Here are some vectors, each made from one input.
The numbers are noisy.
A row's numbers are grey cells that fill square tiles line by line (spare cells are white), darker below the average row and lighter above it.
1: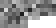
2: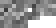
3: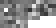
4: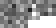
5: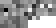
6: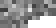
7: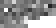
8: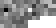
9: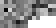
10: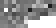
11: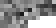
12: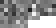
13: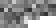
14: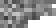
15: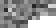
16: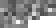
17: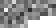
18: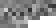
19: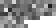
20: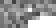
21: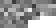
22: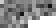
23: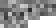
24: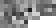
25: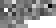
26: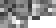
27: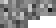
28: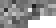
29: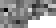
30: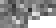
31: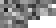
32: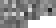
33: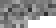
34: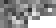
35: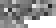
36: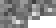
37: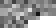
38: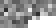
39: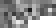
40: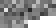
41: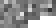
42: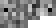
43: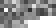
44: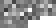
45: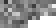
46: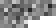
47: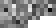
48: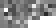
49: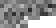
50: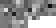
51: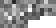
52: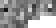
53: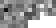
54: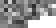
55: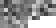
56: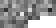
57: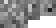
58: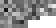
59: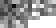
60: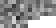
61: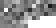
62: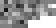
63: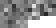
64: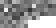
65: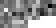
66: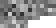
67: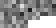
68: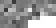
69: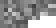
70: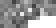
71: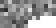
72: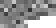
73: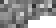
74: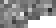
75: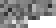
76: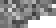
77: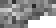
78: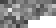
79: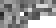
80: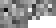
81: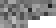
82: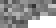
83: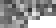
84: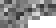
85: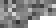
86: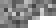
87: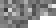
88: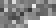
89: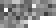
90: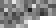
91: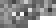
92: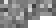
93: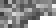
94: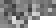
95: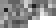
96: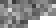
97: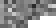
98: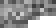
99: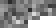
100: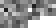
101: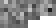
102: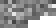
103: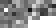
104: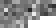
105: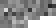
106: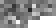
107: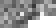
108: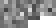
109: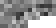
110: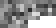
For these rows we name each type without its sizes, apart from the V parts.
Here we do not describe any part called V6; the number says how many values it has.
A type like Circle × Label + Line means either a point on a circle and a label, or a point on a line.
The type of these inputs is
Bool × Line + V6.
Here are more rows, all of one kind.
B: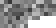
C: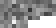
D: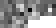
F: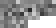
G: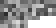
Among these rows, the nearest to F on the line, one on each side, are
B and G.
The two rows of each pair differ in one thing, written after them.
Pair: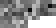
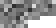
the true/false value
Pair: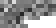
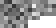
the place on the line
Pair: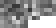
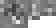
the place on the line
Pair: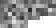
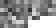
the place on the line
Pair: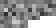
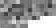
the place on the line
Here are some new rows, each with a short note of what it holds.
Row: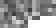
a point on a line and a true/false value
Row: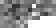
a point on a line and a true/false value
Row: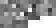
a value of V6
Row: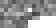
a value of V6
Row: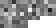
a value of V6
